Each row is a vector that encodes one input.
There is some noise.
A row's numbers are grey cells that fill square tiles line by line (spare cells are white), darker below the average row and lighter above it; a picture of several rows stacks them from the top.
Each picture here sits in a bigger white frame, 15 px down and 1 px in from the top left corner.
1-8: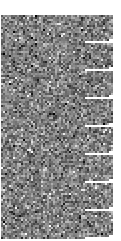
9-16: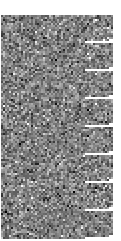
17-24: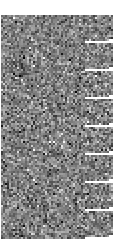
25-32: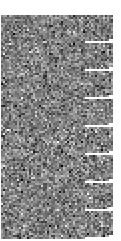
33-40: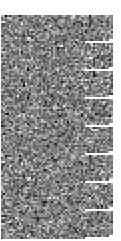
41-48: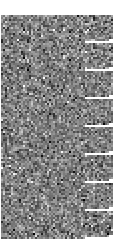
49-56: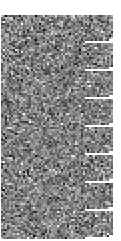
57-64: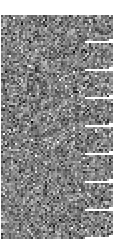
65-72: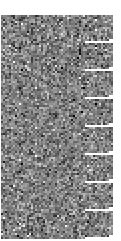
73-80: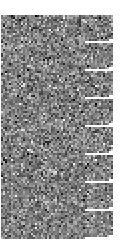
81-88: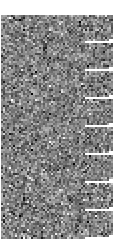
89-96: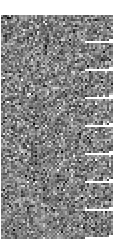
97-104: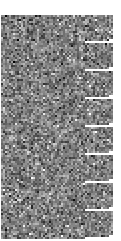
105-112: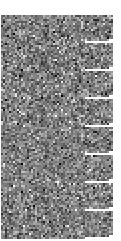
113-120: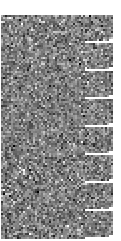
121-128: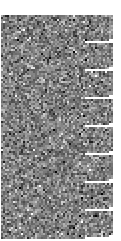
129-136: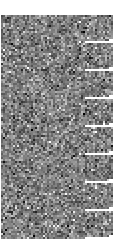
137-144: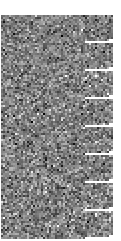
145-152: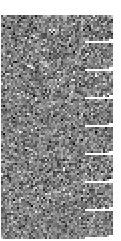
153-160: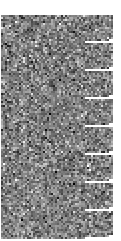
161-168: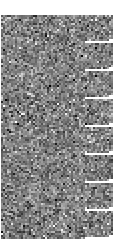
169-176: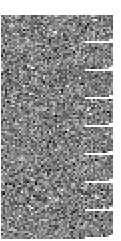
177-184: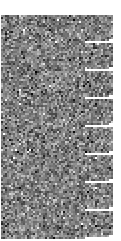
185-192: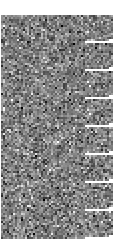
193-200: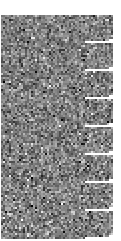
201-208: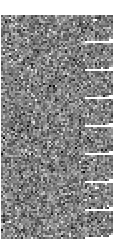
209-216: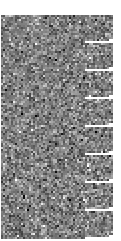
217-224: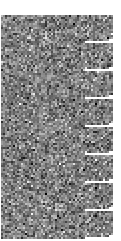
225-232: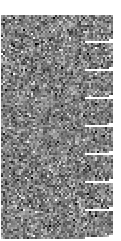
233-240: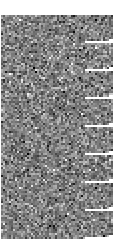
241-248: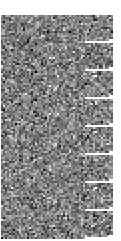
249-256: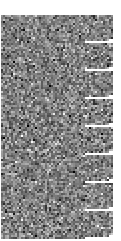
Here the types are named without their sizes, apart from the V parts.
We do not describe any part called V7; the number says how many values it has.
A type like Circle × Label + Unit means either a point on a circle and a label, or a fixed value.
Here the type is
(Bool × Bool × Bool + V7) × Label.
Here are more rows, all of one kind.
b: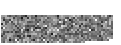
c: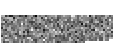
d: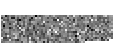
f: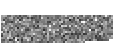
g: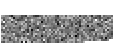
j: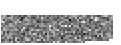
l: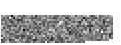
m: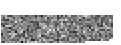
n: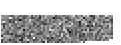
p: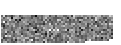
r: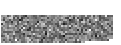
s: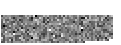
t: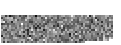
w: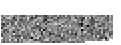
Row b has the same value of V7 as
c, g, m and t.
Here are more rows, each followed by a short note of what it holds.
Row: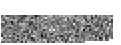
a label and a value of V7
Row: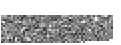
a label and a value of V7
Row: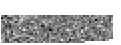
a label and three true/false values
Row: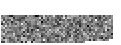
a label and a value of V7
